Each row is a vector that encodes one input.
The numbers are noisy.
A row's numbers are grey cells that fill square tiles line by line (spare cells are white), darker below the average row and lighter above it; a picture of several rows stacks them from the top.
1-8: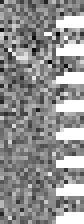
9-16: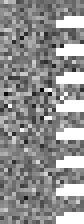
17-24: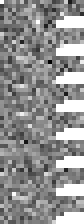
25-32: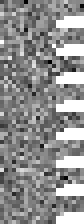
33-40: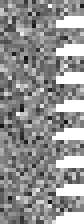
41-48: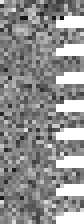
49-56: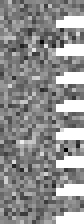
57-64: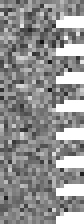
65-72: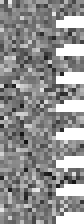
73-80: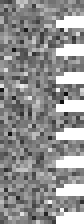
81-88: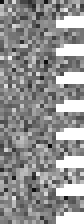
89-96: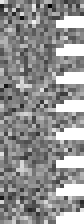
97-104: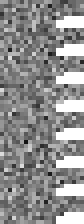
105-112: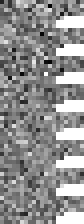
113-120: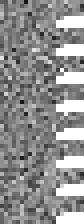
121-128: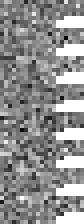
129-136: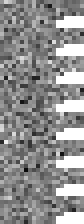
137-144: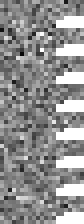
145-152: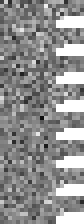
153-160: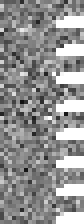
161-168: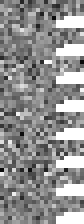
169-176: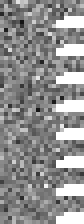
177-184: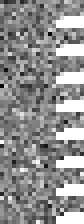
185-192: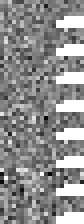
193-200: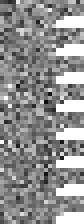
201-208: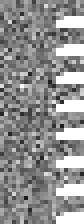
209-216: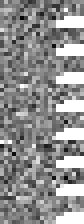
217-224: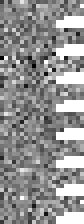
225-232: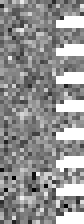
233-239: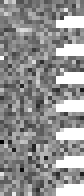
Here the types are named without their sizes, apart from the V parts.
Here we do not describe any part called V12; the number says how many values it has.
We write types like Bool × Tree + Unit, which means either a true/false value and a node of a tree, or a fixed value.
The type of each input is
(Bool × Bool × Bool + Unit) × (Tree + V12).
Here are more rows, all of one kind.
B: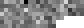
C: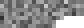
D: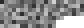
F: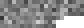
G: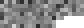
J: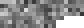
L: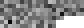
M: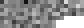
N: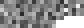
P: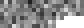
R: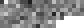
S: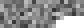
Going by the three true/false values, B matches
J and M.
